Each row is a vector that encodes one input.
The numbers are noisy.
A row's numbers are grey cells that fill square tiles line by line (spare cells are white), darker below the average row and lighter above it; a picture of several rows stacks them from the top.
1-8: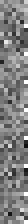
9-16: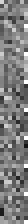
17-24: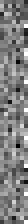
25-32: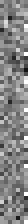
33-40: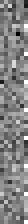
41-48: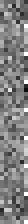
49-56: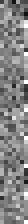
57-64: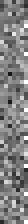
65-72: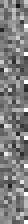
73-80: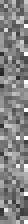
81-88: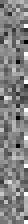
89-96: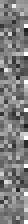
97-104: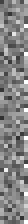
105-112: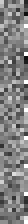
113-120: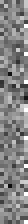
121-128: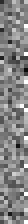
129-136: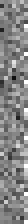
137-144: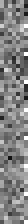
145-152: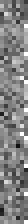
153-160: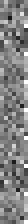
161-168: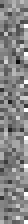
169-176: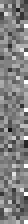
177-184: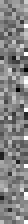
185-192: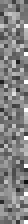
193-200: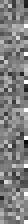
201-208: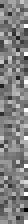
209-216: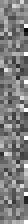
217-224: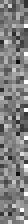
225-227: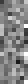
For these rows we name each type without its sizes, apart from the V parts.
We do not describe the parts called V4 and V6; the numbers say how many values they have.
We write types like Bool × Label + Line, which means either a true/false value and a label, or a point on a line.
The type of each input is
Label + (Line + V4) × V6.
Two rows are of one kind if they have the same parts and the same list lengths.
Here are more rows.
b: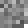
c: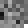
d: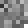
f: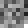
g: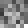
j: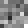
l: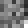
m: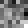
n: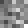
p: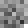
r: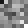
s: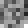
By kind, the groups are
b, d, n, p
c, f, g, l, m, s
j, r

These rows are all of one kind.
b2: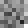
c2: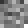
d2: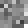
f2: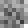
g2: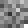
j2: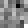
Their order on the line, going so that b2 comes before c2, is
f2, j2, d2, b2, g2, c2.
